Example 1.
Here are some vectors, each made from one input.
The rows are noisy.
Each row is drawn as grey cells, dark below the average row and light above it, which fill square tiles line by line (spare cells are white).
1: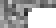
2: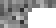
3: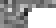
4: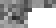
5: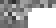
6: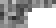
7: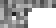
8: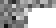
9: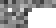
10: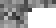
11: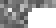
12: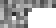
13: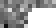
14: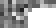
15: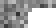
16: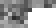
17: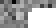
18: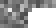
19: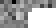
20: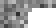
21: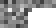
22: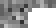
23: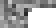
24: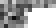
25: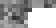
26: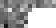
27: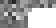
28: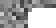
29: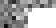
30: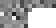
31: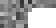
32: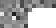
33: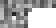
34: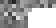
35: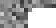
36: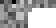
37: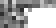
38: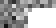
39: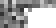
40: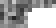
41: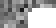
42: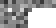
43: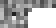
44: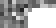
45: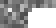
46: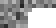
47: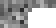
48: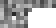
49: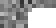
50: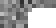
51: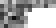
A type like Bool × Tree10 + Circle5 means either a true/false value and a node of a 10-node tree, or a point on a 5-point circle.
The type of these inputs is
Circle6 × Line4.
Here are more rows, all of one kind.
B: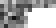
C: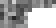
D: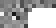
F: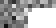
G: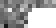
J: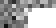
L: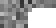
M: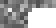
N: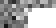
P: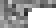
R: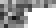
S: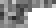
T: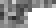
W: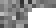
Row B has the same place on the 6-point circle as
C, R, S and T.
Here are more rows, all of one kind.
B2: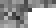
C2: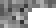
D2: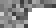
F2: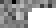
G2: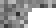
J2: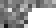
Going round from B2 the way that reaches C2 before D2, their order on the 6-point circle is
B2, C2, F2, J2, G2, D2.
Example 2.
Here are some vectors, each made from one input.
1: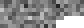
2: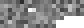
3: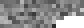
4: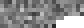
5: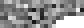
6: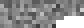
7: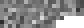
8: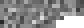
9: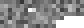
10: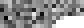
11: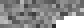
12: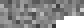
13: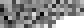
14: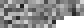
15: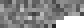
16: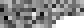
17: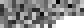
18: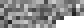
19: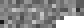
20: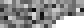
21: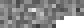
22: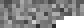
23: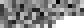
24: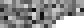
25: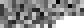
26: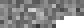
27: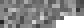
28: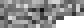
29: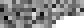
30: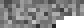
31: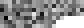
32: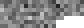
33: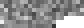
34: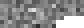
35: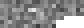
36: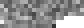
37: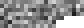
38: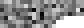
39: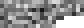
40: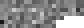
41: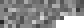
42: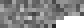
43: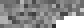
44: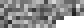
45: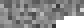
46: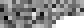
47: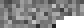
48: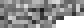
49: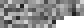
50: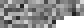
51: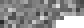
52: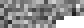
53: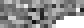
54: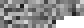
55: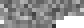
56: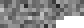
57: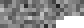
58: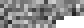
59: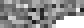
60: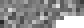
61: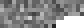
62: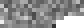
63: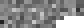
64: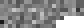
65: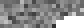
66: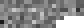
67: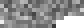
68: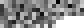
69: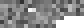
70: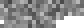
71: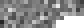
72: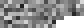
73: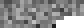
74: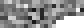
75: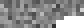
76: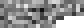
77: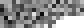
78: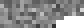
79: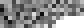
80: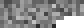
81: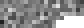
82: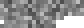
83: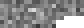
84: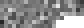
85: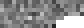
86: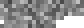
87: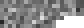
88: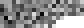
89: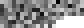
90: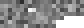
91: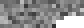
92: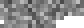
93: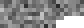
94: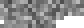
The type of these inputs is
Line8 + Tree12.
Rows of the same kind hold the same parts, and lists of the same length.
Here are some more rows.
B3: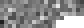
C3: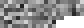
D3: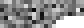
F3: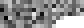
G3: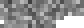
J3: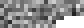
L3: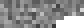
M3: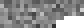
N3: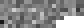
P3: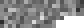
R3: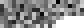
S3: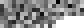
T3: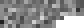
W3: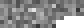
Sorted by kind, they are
B3, G3, L3, M3, N3, P3, T3, W3
C3, D3, F3, J3, R3, S3

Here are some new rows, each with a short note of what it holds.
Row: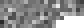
a node of a 12-node tree
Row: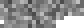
a node of a 12-node tree
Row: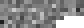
a node of a 12-node tree
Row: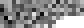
a point on an 8-point line
